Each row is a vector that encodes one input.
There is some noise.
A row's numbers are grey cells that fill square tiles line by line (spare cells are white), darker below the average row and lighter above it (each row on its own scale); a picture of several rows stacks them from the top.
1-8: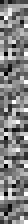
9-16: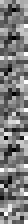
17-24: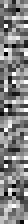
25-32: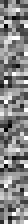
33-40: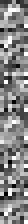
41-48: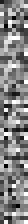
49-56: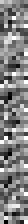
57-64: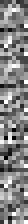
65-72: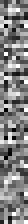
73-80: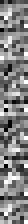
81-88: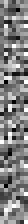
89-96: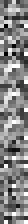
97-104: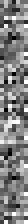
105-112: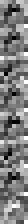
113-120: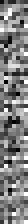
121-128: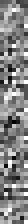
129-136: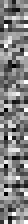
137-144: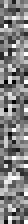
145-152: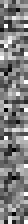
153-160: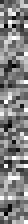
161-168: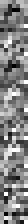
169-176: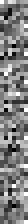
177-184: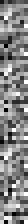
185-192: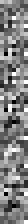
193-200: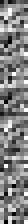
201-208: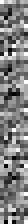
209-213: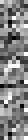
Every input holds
three true/false values.
